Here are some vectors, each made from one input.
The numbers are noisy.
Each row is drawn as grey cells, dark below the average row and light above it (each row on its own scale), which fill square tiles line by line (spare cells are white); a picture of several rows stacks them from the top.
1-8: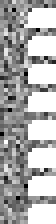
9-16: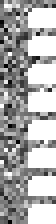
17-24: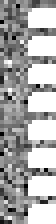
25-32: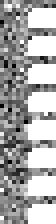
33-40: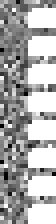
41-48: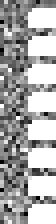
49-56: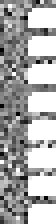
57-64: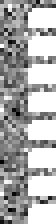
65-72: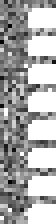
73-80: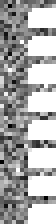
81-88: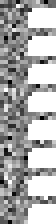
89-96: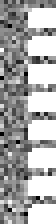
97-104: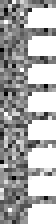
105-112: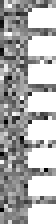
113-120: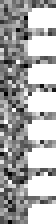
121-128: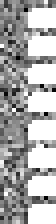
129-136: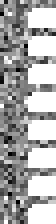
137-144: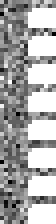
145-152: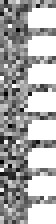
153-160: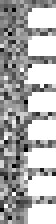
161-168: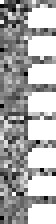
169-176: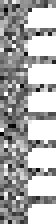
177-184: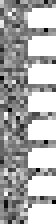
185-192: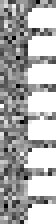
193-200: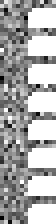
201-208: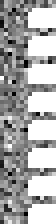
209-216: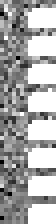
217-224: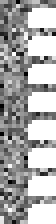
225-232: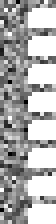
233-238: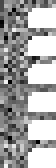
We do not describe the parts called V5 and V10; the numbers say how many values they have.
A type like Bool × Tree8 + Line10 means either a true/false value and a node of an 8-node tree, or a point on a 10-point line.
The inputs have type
Label8 × Label8 + (Line6 + V10) × V5.
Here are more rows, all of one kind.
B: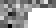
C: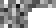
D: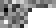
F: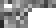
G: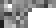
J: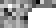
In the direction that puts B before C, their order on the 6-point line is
B, J, F, G, D, C.
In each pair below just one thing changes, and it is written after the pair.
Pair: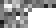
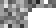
the value of V5
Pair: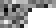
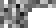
the value of V5
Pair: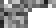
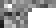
the place on the 6-point line
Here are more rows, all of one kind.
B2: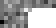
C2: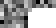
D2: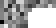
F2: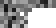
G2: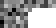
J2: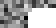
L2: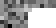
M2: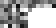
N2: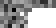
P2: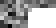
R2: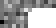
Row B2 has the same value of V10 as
J2, L2 and R2.
